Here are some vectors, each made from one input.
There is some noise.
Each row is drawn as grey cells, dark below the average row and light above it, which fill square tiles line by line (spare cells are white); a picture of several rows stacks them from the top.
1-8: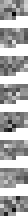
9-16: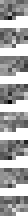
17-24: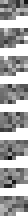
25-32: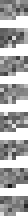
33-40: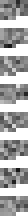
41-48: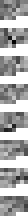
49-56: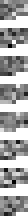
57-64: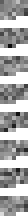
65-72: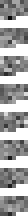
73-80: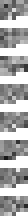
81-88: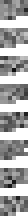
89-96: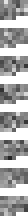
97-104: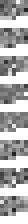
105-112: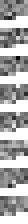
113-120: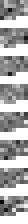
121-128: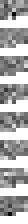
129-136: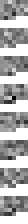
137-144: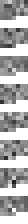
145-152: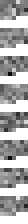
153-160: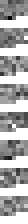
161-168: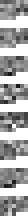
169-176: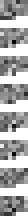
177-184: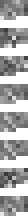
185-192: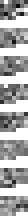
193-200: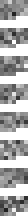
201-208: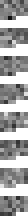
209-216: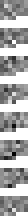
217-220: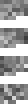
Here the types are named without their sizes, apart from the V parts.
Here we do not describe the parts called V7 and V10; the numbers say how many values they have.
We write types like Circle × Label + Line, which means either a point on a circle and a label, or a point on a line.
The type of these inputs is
(Line + V7 × V10) × Tree.
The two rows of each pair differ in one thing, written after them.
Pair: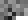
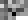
the node of the tree
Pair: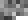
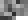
the value of V10
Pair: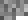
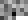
the value of V7
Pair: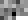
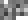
the value of V7
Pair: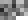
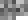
the value of V7
